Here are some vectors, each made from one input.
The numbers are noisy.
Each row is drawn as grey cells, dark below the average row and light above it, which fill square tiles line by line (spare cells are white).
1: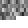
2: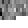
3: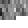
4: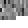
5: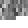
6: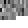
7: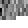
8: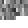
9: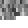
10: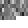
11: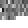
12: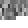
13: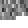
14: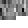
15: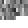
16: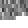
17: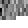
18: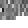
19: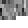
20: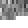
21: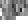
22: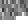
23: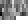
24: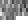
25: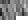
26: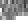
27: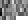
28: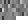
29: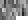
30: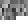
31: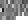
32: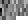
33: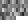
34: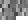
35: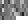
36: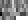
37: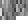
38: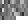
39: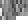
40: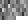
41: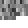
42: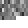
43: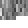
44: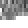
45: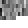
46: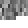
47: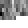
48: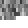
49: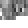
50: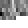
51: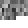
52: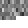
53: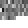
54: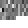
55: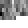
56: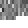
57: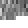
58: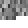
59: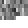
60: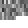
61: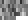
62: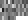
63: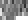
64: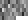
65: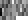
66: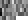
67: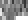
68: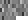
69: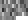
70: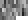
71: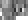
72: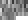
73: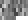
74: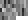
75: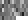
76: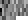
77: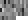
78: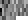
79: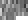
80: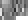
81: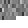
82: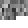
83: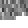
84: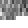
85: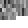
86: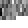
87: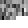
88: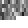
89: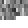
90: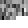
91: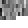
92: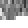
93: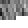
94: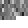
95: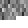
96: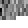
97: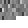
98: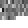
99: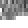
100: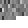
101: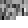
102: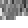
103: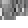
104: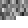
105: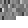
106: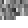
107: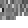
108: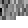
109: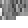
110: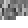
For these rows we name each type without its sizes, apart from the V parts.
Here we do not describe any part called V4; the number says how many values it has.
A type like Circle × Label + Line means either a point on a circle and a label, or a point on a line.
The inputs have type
List(Bool × V4 + Line).
